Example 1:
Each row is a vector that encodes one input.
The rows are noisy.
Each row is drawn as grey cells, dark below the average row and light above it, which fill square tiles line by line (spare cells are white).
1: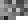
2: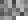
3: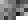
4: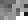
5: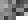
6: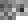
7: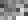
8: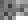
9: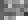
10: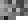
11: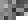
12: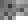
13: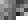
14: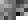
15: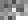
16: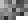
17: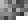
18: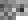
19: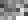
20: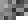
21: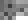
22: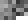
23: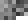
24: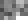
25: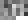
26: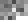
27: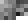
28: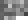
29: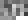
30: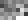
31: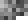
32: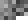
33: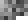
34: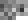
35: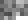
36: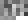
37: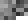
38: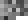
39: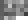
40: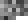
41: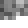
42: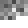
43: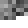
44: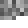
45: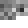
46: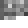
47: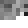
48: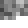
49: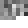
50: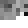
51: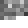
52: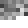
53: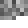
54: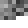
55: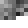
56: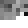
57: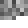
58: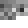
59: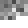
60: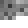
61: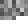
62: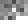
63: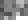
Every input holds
either a point on a 4-point line, or a node of a 9-node tree.
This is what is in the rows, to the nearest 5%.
About 35% of them hold a point on a 4-point line. The rest hold a node of a 9-node tree.
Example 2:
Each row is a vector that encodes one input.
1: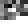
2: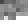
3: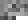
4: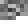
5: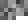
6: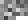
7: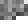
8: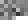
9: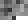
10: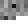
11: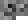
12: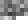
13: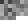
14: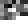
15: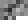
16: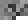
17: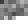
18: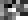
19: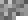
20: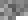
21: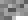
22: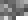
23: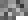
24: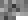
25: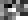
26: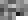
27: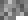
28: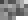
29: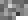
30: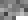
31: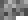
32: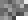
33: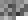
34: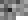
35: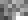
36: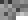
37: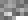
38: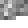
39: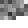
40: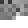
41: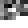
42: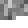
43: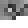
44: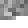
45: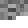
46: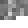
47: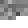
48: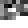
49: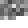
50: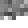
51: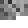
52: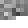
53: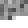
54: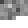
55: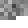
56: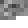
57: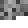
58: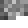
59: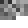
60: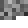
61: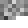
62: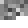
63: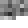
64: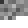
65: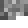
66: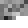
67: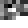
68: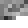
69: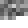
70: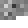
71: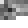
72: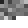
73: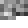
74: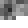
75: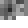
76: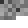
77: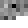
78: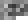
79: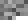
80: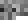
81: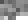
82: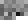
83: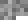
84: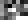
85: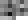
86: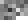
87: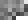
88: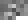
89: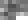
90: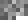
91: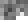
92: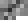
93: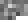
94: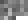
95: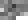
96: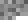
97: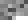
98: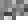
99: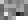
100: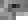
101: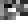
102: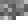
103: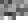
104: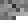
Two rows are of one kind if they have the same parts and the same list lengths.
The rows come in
2 kinds.
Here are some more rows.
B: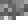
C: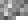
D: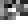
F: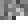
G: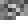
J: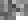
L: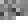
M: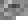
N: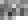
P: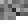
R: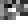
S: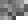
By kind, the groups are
B, C, F, G, J, L, M, N, P, S
D, R

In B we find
a node of each of two 12-node trees.
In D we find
a fixed value.
